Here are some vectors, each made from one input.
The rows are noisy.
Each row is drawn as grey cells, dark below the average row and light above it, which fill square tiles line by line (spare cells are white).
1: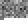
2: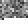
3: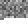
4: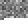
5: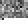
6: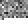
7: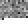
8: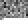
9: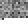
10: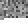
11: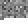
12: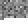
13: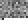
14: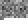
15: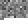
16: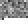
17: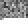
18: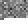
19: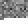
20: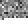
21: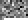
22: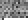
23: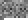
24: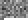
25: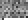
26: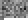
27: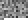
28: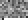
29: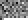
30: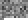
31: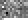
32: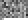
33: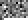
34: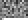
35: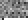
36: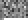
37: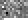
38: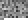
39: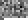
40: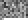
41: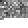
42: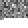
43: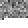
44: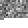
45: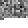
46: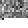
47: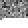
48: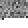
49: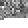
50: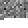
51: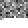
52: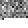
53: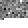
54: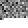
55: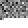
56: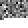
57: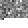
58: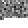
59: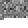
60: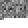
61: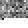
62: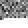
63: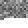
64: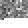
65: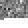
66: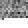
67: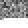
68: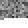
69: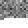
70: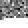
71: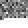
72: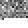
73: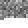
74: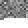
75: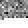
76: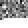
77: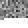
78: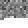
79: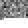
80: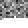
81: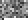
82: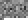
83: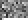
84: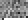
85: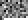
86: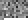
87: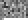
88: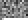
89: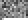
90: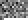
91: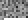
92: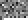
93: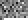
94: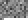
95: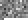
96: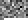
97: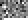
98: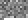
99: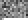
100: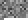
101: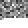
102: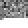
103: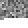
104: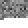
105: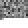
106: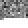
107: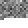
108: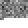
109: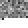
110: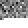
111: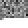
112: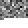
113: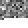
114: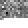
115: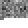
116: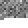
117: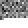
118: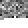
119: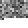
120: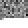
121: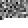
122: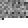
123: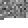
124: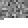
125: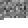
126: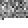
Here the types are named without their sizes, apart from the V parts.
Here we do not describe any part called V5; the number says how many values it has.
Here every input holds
a point on a line, together with either a point on a line, or three true/false values and a value of V5.
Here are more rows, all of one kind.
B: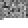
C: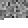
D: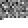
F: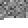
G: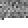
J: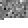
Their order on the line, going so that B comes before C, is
B, C, G, J, F, D.
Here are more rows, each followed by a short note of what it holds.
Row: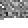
a point on each of two lines
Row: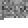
a point on a line, three true/false values and a value of V5
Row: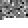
a point on each of two lines
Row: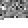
a point on each of two lines
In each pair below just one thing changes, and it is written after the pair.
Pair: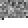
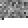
one of the three true/false values
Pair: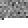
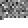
the place on the line
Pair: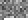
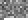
the value of V5
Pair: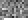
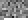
one of the three true/false values
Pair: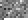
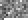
one of the three true/false values
